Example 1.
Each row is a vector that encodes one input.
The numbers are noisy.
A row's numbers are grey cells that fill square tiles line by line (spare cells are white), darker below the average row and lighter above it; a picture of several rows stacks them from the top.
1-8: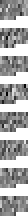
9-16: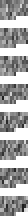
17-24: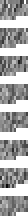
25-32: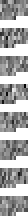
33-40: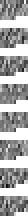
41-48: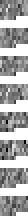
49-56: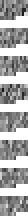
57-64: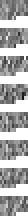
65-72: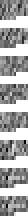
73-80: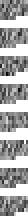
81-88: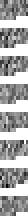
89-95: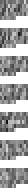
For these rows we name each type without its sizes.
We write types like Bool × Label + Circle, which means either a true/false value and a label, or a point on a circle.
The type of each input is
Line + Tree.
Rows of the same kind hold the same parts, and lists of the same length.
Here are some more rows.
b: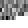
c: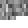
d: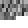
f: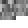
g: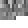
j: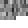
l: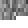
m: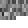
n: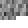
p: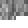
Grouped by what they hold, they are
b, d
c, f, g, j, l, m, n, p

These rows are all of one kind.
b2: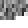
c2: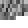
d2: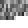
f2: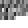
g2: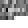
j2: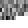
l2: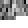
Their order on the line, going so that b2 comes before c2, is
j2, d2, b2, c2, f2, g2, l2.
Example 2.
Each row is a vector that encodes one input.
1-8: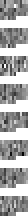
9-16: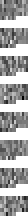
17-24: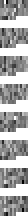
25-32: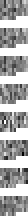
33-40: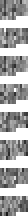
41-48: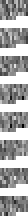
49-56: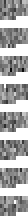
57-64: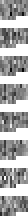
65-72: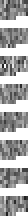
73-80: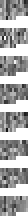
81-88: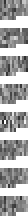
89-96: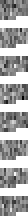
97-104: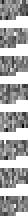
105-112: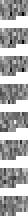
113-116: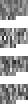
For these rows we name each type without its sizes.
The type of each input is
List(Line).
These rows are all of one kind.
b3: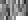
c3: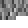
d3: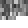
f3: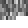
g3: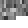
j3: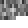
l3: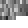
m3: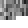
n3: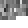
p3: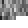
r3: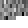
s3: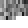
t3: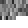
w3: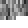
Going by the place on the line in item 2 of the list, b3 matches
d3, f3, s3 and w3.
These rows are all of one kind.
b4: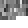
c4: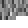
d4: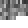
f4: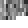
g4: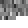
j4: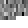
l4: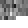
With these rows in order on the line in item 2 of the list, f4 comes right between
b4 and d4.
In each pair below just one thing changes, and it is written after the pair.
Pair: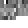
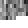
the place on the line in item 2 of the list
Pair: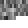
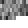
the place on the line in item 1 of the list
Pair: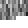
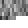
the place on the line in item 2 of the list
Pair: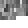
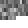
the place on the line in item 2 of the list
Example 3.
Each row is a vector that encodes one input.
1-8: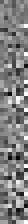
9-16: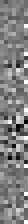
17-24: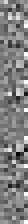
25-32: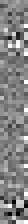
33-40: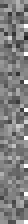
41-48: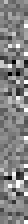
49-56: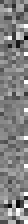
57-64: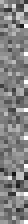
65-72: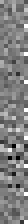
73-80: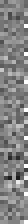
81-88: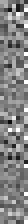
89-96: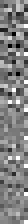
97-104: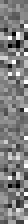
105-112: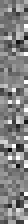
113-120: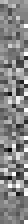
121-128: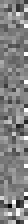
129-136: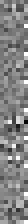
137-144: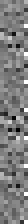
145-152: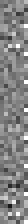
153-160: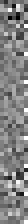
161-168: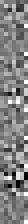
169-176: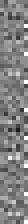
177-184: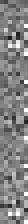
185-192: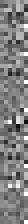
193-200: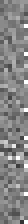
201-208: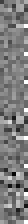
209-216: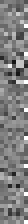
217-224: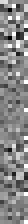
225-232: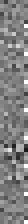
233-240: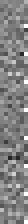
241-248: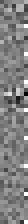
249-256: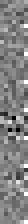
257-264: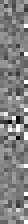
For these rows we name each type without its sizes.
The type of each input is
Bool × Circle.
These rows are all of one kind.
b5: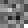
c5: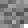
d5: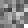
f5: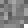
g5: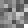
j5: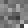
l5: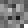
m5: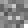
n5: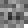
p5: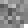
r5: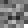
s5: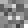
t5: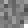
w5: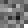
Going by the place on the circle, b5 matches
m5, s5 and w5.
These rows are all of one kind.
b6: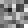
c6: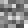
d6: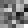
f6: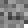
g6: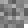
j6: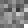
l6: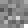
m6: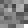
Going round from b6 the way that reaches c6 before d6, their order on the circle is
b6, f6, l6, m6, j6, c6, g6, d6.
